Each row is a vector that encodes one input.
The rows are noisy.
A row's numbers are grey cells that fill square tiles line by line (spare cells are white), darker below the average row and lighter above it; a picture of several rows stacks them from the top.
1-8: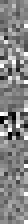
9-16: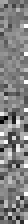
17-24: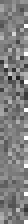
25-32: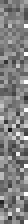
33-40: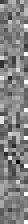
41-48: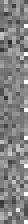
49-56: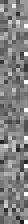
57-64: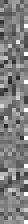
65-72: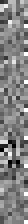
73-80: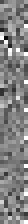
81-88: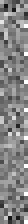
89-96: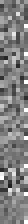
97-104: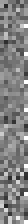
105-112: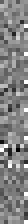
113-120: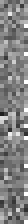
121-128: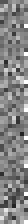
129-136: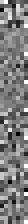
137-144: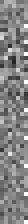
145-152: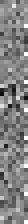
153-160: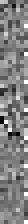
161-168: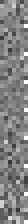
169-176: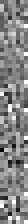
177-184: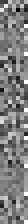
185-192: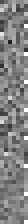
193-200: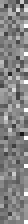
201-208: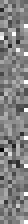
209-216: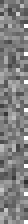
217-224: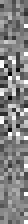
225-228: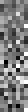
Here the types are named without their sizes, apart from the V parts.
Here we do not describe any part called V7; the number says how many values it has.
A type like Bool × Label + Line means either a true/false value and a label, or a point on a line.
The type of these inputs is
List(Line × V7) + Tree.
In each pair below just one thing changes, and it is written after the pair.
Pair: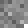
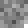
the value of V7 in item 1 of the list
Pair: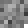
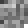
the place on the line in item 2 of the list
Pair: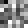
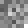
the value of V7 in item 2 of the list
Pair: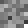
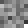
the place on the line in item 1 of the list
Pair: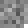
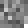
the place on the line in item 1 of the list
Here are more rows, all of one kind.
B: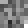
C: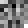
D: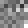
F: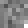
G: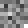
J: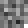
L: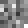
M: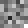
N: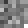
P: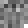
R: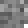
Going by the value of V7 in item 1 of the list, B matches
F and L.
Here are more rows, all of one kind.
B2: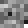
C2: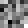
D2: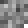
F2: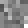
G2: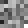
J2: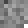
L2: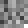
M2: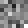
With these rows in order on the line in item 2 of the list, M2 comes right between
C2 and D2.
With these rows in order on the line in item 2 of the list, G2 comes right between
B2 and C2.
